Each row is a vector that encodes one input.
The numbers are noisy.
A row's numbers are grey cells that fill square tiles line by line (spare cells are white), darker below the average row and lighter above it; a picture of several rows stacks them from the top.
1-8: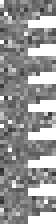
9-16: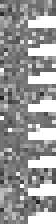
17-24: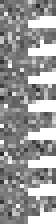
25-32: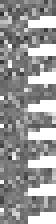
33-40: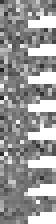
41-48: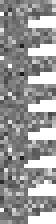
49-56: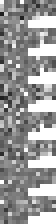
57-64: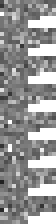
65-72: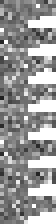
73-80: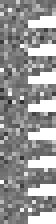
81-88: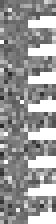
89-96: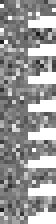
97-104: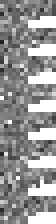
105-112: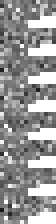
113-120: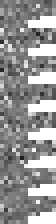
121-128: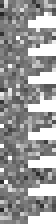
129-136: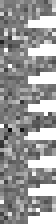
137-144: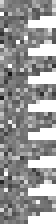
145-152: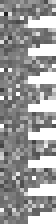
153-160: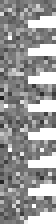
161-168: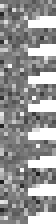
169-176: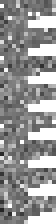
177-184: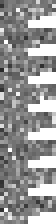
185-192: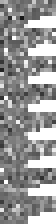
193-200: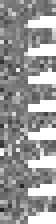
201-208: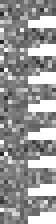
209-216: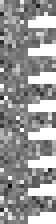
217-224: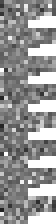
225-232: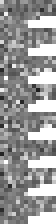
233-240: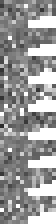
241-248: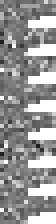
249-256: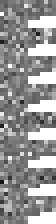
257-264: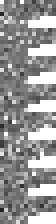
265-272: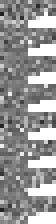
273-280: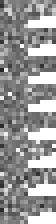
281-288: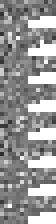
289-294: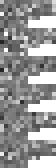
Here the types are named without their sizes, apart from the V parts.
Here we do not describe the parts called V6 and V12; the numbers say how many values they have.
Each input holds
either a value of V6 and a value of V12, or a list of points on a line.
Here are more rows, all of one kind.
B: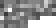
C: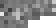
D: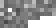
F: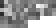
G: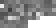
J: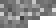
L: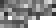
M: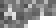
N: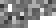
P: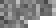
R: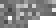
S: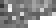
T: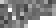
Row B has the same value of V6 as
N, S and T.
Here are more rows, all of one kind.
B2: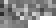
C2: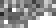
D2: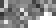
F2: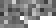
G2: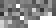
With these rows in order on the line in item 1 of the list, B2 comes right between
C2 and G2.
